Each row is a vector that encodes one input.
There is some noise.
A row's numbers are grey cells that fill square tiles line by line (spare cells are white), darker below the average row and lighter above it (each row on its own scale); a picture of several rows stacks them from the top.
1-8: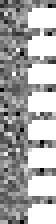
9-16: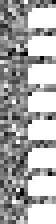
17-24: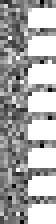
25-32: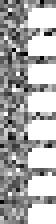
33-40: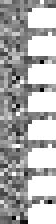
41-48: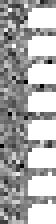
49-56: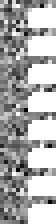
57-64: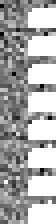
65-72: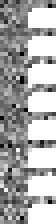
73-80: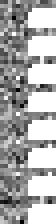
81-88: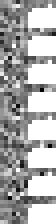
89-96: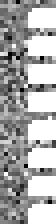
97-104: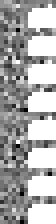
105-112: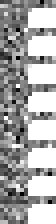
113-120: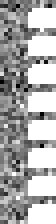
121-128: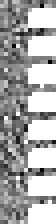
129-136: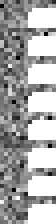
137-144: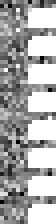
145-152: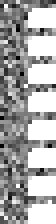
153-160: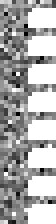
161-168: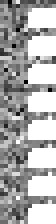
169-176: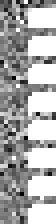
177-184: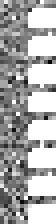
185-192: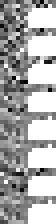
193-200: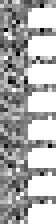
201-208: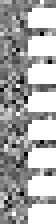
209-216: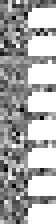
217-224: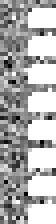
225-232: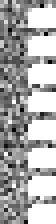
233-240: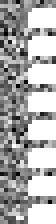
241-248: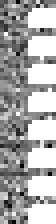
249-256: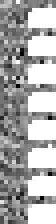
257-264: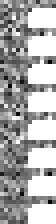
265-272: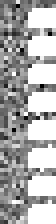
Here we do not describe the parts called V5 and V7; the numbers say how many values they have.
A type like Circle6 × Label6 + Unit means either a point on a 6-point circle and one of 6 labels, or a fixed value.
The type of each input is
(Bool × Bool × Bool + Unit) × (Line9 + V5) × V7.
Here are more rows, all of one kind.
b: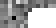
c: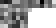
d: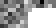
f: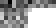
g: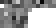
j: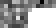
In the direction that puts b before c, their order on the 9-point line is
b, c, g, j, d, f.
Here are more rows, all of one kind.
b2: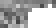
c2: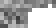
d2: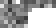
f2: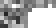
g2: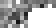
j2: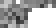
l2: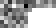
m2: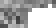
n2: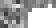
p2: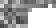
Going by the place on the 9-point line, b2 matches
c2, m2 and p2.
